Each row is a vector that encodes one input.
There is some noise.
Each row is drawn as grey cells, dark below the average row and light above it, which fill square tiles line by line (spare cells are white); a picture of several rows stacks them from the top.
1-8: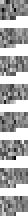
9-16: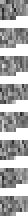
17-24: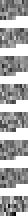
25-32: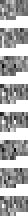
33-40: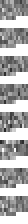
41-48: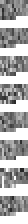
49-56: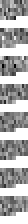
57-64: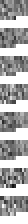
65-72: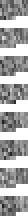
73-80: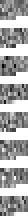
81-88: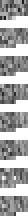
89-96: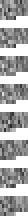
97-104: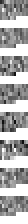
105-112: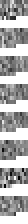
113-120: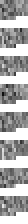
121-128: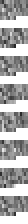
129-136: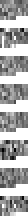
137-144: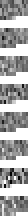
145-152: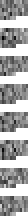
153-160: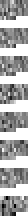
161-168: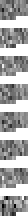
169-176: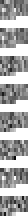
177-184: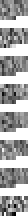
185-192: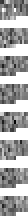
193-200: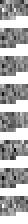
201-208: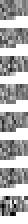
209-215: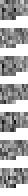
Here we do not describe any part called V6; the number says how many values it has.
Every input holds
either one of 5 labels and a true/false value, or a value of V6.
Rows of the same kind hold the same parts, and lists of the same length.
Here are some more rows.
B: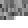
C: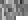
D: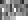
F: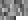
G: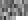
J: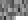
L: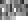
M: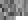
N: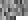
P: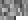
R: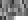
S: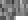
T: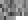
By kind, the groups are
B, G, J, M, R, S, T
C, D, F, L, N, P

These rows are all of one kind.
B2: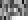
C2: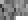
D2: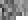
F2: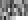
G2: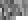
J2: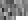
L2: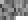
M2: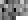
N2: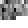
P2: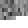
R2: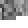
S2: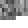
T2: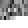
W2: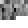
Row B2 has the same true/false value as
C2, L2 and W2.
